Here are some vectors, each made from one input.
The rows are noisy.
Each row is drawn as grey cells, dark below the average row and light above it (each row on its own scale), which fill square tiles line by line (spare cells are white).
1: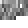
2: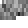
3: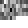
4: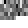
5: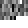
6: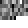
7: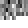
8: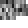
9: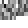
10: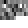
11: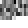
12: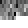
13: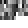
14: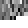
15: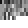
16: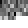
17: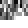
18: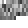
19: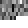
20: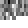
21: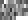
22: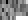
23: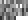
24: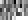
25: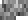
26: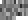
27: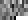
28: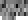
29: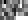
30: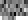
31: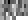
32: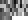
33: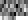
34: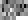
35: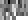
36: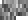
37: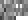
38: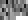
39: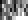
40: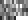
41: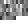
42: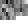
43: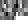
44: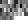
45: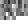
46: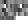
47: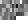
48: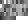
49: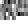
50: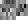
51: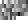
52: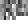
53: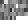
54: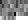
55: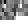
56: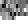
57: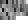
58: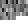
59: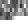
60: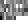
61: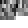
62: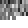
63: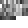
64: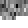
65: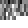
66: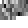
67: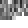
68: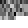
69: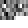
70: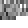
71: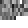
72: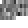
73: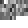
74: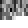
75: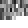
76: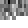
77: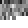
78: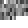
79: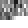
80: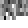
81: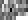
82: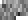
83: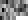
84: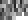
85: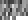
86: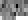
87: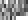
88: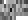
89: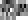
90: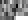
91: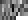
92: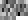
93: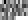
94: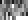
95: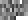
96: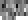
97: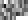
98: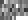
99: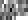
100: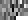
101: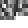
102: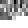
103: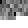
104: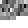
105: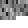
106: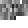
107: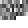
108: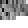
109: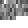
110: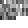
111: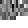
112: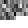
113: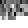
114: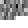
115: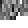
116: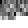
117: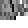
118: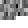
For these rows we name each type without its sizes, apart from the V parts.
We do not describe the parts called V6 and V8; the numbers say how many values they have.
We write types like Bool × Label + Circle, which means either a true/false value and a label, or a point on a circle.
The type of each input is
Bool × (Line + V6) × V8.
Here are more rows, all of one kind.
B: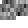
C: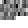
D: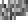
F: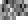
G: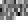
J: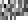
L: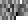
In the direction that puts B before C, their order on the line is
J, F, L, B, C, D, G.
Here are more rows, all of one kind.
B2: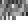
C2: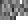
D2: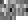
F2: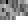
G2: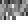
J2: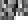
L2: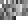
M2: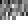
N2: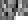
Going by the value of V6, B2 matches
J2 and N2.
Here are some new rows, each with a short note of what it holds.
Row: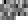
a point on a line, a true/false value and a value of V8
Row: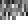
a true/false value, a value of V6 and a value of V8
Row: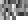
a point on a line, a true/false value and a value of V8
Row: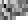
a point on a line, a true/false value and a value of V8
